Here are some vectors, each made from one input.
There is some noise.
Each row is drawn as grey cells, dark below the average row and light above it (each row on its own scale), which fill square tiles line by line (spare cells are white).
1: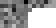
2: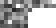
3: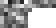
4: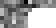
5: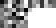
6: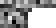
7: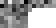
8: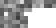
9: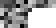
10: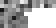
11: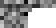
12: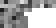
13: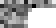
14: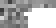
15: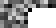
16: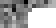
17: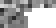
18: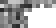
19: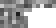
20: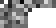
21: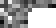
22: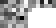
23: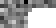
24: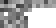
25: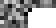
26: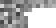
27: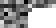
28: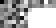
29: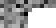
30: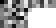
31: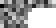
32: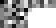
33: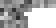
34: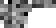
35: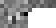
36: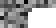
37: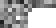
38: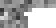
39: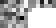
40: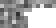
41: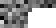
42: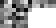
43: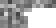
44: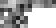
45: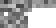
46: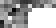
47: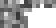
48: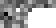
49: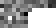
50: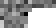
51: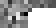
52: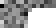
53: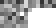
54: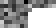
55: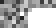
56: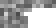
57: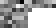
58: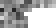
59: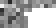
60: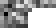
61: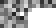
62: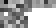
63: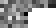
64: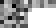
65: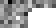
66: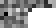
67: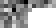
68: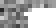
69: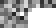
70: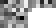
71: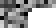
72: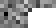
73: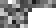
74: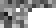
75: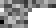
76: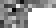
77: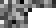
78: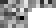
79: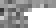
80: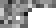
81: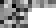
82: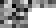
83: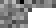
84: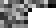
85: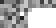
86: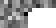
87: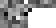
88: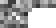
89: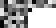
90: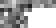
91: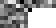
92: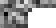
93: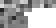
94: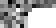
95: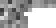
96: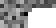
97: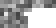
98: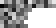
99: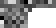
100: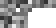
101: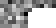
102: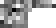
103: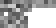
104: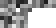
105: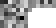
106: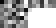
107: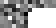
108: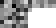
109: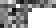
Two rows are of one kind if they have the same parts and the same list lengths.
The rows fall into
3 kinds.
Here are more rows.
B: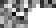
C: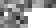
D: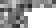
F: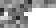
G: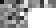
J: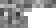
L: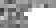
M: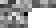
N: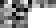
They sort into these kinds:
B, G, N
C, D, F, J, L
M

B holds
a point on a 4-point line.
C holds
one of 6 labels.
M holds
one of 6 labels and three true/false values.
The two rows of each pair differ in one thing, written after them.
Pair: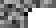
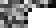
the label
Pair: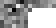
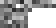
the label
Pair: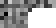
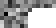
one of the three true/false values
